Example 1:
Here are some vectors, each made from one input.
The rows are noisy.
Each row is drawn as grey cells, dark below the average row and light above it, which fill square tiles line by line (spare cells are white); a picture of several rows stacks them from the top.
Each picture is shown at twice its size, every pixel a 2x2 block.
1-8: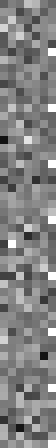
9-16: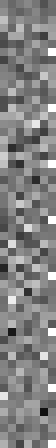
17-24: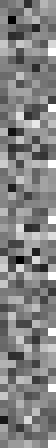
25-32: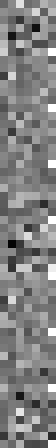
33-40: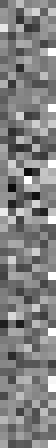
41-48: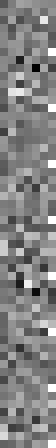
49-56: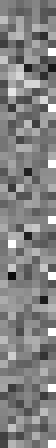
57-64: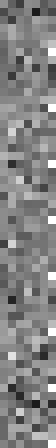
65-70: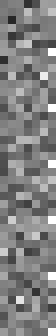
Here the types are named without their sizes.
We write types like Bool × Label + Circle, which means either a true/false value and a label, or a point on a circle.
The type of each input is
Bool × Bool × Bool × Bool + Label.
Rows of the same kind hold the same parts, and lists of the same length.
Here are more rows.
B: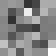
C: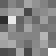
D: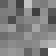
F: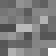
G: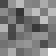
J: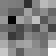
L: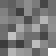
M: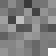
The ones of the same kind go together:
B, D, J, M
C, F, G, L

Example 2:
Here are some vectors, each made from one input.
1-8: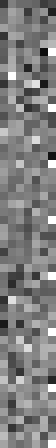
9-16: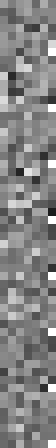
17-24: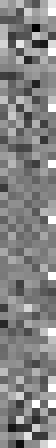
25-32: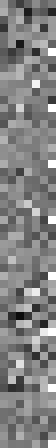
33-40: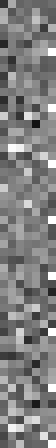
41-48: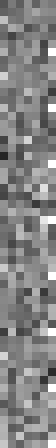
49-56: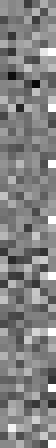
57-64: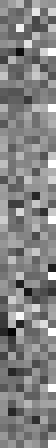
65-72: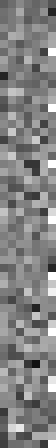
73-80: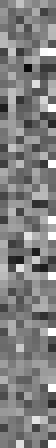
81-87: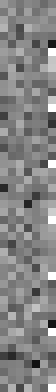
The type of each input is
Bool × Bool × Bool × Bool + Label9.
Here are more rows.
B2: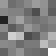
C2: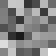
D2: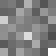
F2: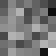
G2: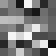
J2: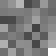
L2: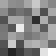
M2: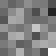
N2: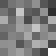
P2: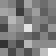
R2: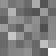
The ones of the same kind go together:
B2, D2, F2, G2, J2, M2, N2, R2
C2, L2, P2

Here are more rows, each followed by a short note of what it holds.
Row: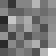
one of 9 labels
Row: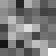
one of 9 labels
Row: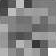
four true/false values
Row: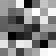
one of 9 labels
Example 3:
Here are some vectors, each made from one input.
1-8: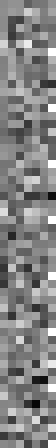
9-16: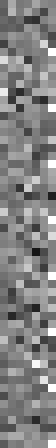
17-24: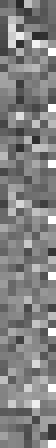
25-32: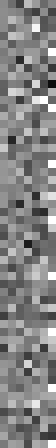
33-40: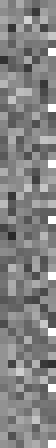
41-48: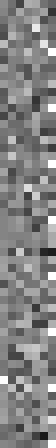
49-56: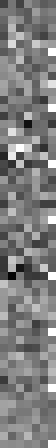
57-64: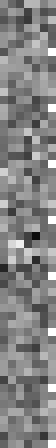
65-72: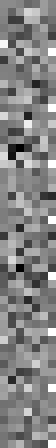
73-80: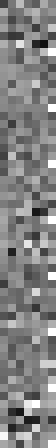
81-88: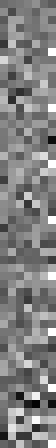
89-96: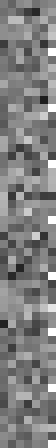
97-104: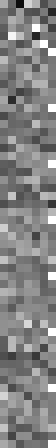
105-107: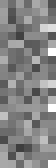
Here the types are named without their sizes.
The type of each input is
Bool × Bool × Bool × Bool + Label.
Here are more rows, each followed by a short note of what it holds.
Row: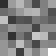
a label
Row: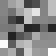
four true/false values
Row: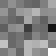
four true/false values
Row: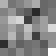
four true/false values
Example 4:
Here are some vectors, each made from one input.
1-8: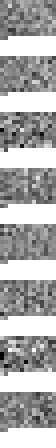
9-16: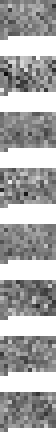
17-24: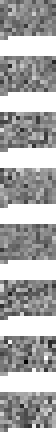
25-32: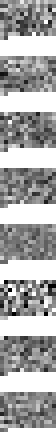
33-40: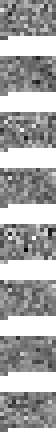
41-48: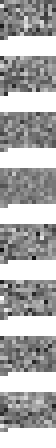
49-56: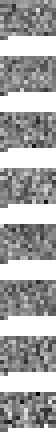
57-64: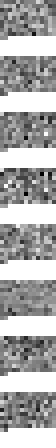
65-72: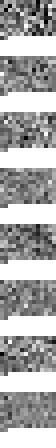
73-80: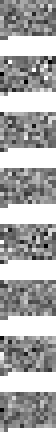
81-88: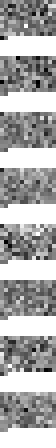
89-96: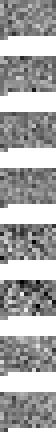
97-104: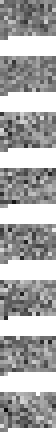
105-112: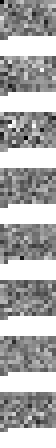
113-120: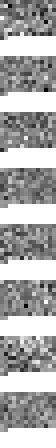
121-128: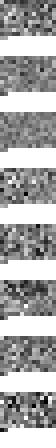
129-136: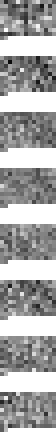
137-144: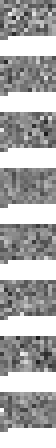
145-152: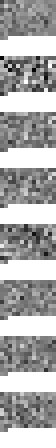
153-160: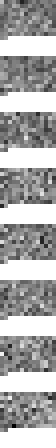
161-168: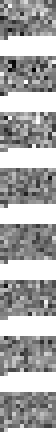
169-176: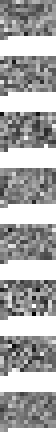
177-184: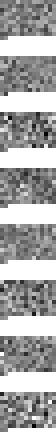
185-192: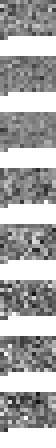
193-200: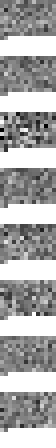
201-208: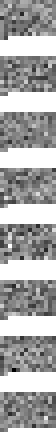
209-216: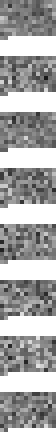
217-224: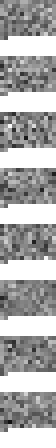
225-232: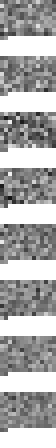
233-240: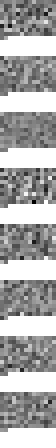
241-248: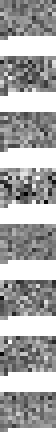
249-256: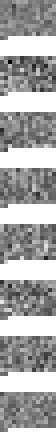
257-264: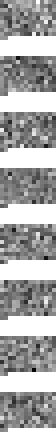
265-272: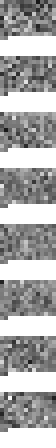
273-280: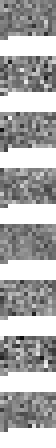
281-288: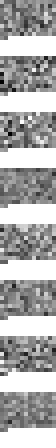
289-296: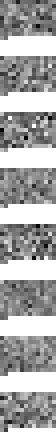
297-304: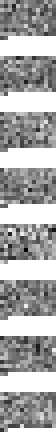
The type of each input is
Line12 + Line16.
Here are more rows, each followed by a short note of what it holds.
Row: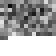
a point on a 16-point line
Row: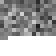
a point on a 12-point line
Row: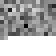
a point on a 12-point line
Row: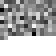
a point on a 12-point line
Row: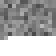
a point on a 12-point line
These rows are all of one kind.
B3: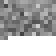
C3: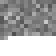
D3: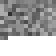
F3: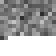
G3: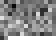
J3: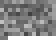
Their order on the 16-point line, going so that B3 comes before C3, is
B3, C3, J3, D3, F3, G3.
